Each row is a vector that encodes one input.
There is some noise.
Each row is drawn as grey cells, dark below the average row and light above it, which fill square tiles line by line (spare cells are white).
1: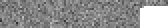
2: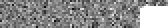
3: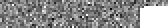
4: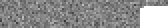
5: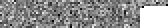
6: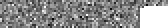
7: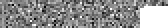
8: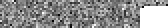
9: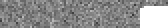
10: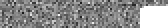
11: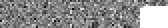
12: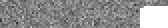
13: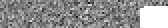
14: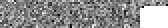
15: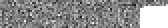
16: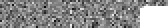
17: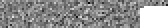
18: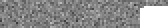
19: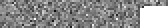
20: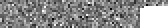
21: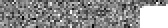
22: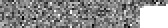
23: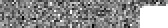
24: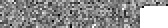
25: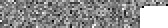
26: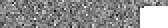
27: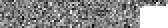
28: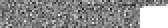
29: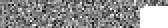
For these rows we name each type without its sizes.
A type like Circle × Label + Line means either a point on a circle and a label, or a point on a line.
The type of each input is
Line × Line.
